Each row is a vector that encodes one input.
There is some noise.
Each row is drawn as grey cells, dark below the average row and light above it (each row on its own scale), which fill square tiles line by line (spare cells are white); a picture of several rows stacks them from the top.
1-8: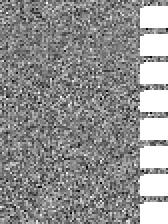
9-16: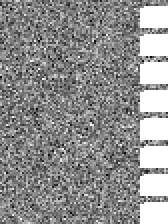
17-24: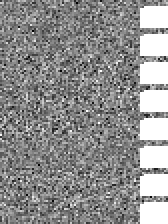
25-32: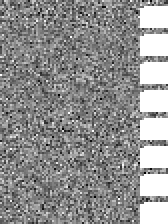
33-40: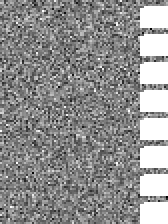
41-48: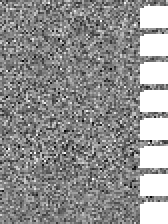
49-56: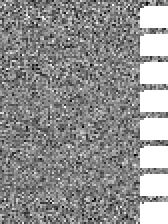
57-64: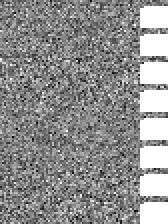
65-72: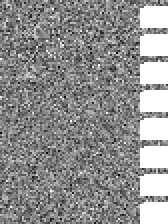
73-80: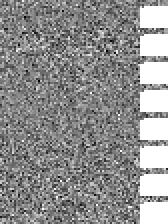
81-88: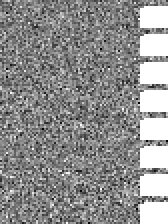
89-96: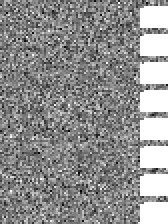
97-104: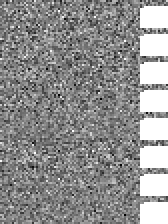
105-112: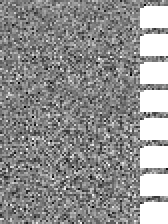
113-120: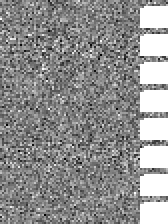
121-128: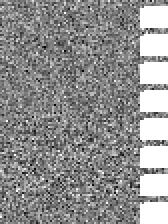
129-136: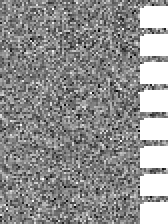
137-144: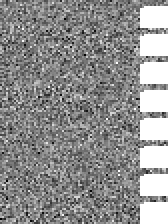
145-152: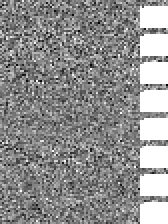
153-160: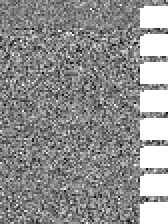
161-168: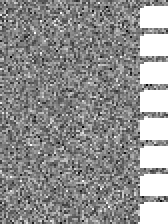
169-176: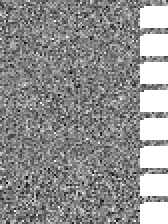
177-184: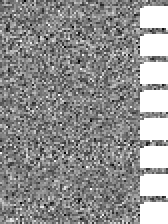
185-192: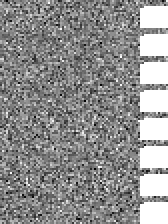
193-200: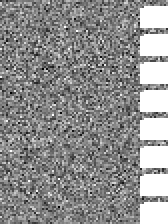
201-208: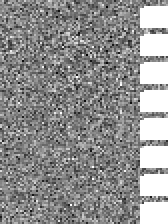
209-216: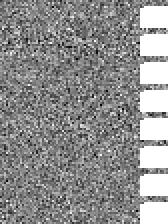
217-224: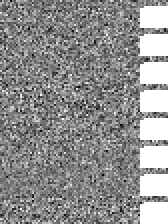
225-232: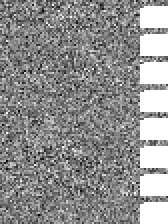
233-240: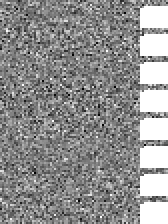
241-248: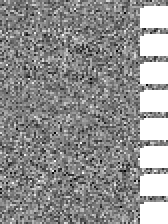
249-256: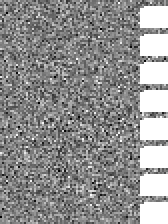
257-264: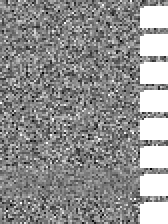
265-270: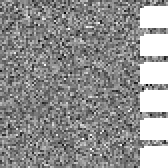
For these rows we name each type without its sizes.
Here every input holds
either four true/false values, or a list of points on a circle.
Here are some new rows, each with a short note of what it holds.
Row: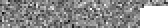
a list of one item
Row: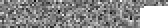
four true/false values
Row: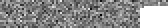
four true/false values
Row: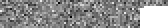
a list of one item
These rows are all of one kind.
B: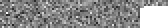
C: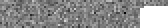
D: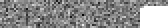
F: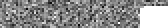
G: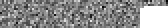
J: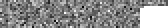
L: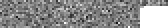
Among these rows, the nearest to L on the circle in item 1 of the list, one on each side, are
B and D.
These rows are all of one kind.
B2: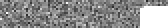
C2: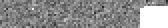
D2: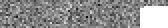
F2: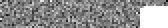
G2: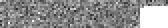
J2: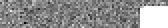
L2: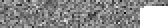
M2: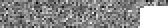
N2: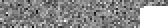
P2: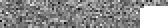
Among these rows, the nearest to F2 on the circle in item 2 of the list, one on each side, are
J2 and P2.
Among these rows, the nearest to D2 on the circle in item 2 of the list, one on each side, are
J2 and M2.
